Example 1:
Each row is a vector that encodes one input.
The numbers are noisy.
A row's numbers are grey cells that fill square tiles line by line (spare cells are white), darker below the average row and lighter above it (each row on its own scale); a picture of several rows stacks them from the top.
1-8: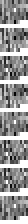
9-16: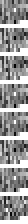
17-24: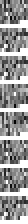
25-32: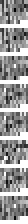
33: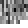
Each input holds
a point on a 5-point line.
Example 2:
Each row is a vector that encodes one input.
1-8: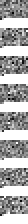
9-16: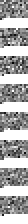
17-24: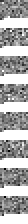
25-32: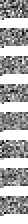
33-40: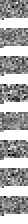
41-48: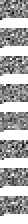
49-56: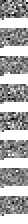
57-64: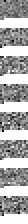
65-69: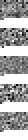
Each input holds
one of 7 labels.
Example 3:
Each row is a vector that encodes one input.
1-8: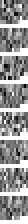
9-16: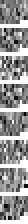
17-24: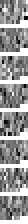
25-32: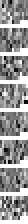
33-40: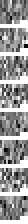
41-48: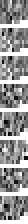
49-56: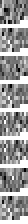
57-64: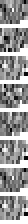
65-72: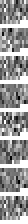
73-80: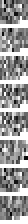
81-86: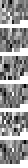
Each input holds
a point on a 9-point circle.
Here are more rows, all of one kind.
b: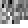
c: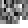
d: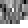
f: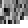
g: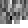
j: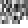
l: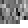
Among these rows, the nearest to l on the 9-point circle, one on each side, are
b and c.
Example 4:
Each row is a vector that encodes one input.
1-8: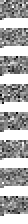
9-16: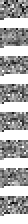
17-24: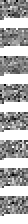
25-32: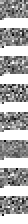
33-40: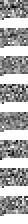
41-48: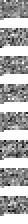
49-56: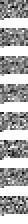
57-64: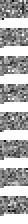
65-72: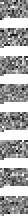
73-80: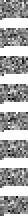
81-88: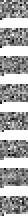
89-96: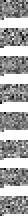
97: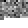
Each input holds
one of 7 labels.
